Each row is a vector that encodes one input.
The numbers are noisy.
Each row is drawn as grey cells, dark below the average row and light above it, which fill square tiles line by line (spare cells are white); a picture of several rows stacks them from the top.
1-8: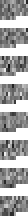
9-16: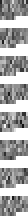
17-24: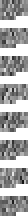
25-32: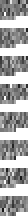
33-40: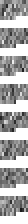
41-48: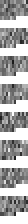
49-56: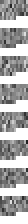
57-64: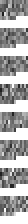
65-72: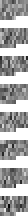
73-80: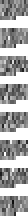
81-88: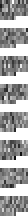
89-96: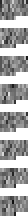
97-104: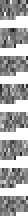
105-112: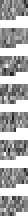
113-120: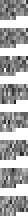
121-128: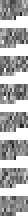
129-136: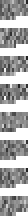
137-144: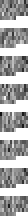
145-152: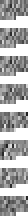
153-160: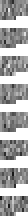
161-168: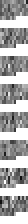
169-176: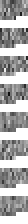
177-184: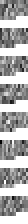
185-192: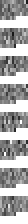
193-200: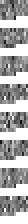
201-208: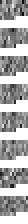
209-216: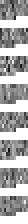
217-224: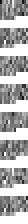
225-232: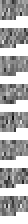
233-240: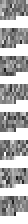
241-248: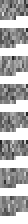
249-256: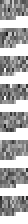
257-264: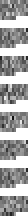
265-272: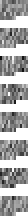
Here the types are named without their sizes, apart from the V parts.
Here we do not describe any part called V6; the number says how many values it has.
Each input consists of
a node of a tree, together with either a point on a line, or a list of values of V6.
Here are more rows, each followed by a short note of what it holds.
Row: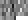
a node of a tree, together with a list of two items
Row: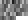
a node of a tree, together with a list of one item
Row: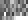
a node of a tree, together with the empty list
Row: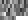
a point on a line and a node of a tree
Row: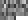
a node of a tree, together with the empty list
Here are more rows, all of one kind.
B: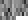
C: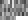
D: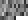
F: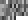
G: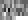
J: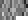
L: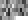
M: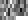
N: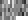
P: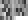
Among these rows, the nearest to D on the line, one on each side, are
B and J.
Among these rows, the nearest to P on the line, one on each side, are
B and F.
